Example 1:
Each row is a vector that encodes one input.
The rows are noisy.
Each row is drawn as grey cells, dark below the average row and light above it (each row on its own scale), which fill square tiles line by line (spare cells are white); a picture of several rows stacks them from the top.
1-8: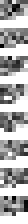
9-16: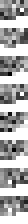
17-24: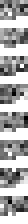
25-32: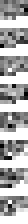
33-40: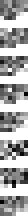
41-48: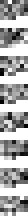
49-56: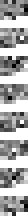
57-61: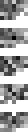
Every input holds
a list of up to two points on a 5-point line.
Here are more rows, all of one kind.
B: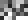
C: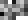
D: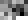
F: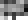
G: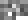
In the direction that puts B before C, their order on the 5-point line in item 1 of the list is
D, B, G, C, F.
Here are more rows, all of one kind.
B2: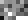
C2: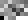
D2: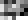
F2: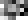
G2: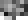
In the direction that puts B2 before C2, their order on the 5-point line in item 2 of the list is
D2, F2, G2, B2, C2.
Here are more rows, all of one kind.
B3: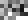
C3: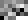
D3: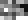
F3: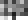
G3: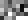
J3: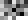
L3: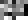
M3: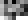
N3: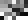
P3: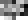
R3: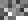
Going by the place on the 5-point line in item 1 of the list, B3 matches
C3 and G3.
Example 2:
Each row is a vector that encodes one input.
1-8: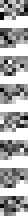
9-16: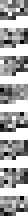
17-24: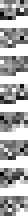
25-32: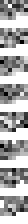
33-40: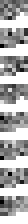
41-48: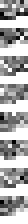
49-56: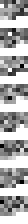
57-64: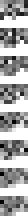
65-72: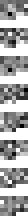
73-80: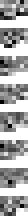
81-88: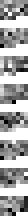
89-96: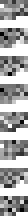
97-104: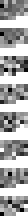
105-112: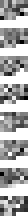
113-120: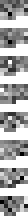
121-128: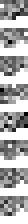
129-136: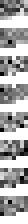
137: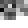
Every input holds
a list of up to two points on a 5-point line.
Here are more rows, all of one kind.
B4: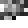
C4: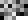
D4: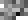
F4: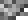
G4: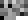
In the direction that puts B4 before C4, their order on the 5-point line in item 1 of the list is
F4, D4, B4, C4, G4.
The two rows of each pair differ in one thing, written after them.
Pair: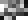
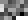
the place on the 5-point line in item 2 of the list
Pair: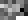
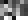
the place on the 5-point line in item 1 of the list
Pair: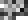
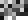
the place on the 5-point line in item 1 of the list
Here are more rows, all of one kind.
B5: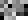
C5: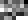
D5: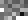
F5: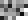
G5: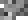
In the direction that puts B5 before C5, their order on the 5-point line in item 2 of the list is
G5, B5, C5, D5, F5.
